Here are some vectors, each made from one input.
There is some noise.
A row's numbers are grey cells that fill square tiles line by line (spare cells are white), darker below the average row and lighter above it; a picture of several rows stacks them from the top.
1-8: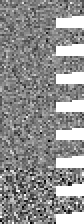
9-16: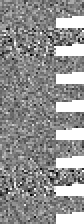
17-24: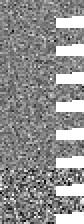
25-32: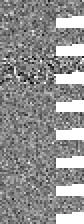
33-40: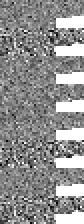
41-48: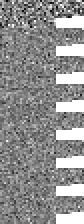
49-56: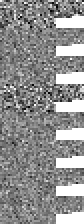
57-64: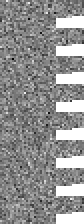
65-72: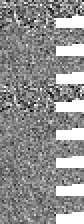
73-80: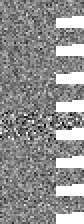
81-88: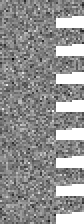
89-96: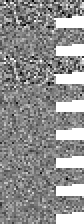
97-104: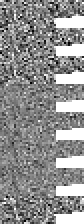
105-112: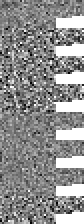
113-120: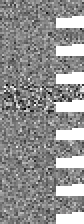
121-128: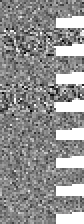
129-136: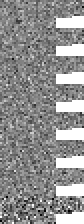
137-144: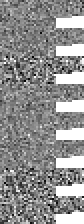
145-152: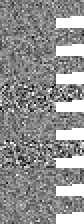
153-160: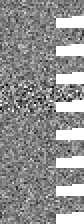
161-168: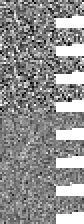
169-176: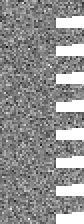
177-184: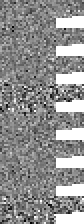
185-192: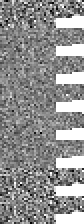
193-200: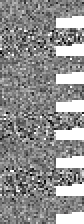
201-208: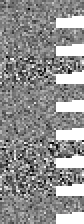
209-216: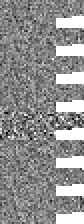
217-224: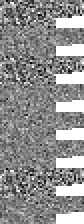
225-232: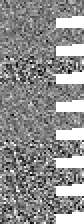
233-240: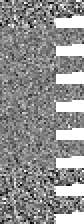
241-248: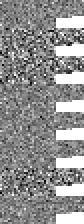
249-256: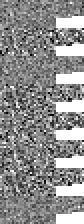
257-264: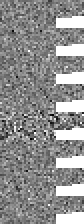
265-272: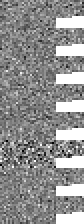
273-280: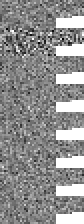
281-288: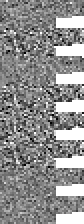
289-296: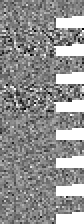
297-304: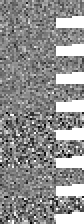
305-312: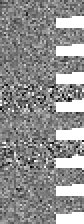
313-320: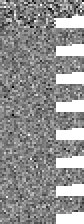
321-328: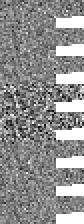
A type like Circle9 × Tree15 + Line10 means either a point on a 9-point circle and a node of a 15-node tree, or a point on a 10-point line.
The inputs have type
Circle6 + Circle14 × Label11.
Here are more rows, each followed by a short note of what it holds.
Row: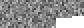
a point on a 14-point circle and one of 11 labels
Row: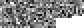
a point on a 6-point circle
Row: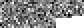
a point on a 6-point circle
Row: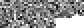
a point on a 6-point circle
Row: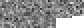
a point on a 14-point circle and one of 11 labels
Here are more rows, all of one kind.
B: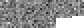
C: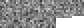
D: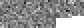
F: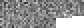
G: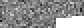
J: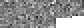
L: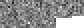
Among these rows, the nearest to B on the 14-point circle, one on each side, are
D and L.
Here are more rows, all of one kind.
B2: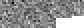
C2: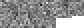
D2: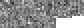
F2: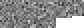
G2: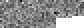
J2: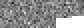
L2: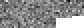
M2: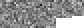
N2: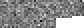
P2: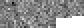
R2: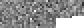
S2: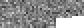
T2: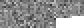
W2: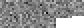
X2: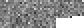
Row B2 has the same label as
C2, D2, M2 and T2.
